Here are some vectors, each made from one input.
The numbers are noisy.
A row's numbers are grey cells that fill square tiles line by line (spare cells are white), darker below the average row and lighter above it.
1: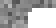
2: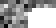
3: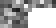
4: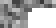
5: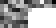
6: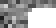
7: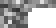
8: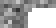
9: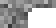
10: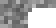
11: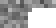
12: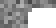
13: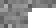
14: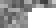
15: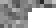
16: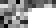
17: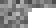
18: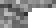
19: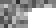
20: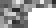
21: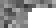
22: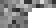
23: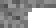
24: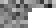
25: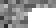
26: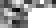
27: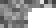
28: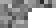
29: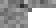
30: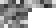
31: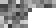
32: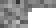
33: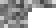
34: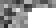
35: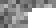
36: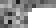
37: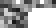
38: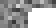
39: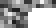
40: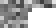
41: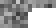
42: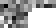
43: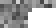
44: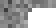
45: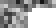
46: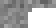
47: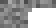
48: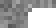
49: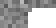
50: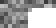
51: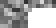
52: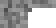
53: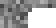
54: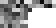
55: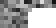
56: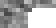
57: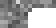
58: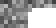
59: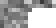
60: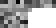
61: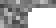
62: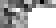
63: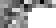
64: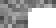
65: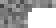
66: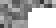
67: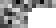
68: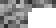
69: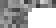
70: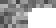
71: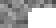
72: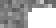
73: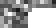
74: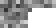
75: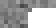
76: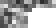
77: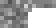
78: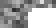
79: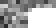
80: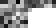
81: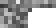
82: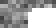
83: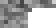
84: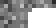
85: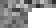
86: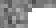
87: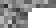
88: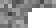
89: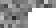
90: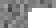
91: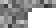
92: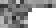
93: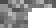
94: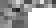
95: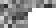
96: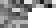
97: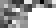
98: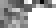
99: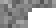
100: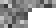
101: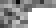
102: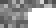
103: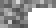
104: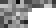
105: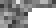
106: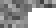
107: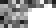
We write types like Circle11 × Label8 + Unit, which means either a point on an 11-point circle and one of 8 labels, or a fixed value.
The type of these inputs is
Bool × (Tree7 + Unit) + Line4.
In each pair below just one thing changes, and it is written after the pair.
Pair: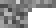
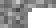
the true/false value
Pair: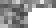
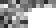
the node of the tree
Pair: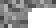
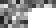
the true/false value
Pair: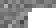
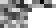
the true/false value
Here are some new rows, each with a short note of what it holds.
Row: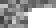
a node of a 7-node tree and a true/false value
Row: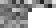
a node of a 7-node tree and a true/false value
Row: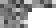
a node of a 7-node tree and a true/false value
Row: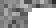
a point on a 4-point line
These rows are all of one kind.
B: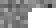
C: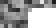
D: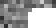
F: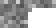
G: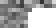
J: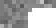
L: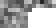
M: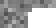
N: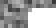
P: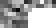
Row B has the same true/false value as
C, D and N.
